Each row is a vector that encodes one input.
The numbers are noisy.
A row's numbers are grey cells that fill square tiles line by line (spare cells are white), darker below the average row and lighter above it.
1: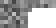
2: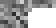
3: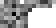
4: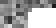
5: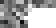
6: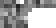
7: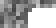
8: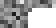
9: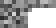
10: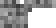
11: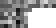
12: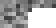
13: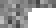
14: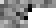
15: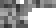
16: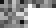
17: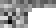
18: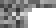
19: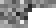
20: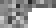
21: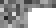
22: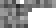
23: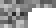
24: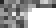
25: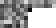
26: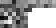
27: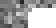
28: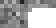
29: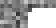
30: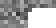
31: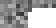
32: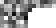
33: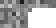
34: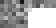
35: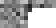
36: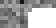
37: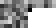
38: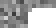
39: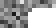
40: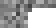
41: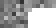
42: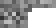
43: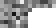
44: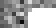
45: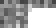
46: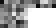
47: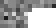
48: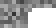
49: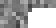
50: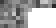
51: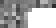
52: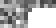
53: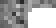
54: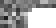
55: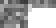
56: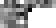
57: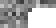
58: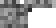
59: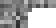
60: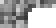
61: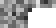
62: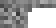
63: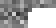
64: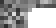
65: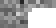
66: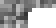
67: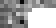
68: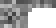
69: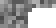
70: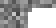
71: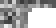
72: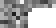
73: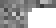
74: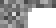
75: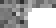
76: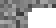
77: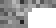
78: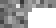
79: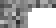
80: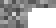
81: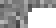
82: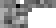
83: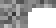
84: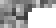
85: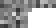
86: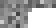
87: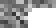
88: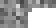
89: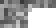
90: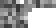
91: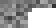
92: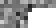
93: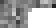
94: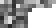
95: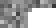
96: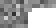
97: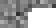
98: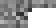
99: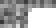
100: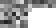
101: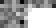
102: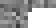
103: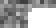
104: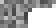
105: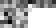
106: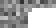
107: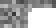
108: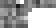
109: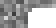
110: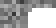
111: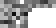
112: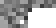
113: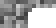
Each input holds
a true/false value, together with either a fixed value, or a point on each of two 6-point lines.
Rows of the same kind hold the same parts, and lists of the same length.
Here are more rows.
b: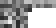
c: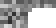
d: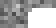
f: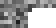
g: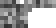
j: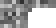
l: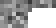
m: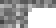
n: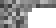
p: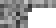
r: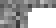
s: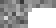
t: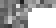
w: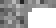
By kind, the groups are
b, c, d, f, j, l, m, n, p, r, s, t, w
g

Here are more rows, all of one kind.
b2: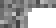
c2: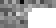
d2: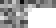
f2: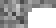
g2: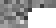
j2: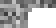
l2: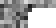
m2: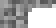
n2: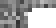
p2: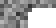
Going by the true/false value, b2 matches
g2, l2, n2 and p2.
